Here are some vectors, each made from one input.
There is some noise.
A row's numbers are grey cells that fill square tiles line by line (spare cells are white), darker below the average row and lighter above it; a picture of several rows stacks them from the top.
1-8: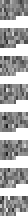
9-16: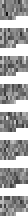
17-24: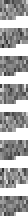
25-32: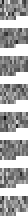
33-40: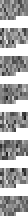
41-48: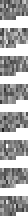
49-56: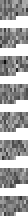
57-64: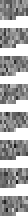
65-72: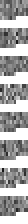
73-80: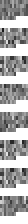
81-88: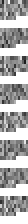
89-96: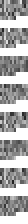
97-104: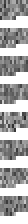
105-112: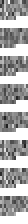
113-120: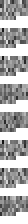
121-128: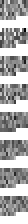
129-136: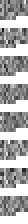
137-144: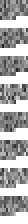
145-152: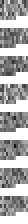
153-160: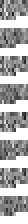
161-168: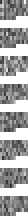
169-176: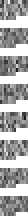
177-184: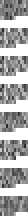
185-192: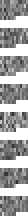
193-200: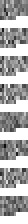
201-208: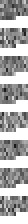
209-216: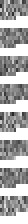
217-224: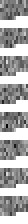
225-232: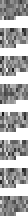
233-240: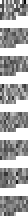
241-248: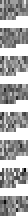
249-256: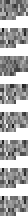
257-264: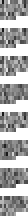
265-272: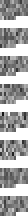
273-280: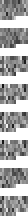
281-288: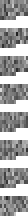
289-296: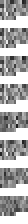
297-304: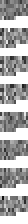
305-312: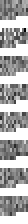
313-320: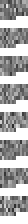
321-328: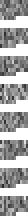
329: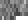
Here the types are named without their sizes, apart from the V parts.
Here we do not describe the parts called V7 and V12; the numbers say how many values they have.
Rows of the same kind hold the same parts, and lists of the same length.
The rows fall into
4 kinds.
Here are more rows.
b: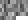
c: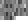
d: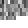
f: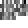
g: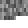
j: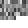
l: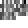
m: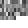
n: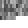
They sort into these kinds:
b, c, g, n
d
f, l
j, m

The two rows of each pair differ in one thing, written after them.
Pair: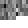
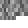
the value of V12
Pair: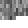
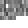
the value of V7
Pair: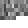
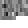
the value of V12
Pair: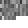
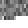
the value of V12
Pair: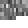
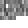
the value of V7
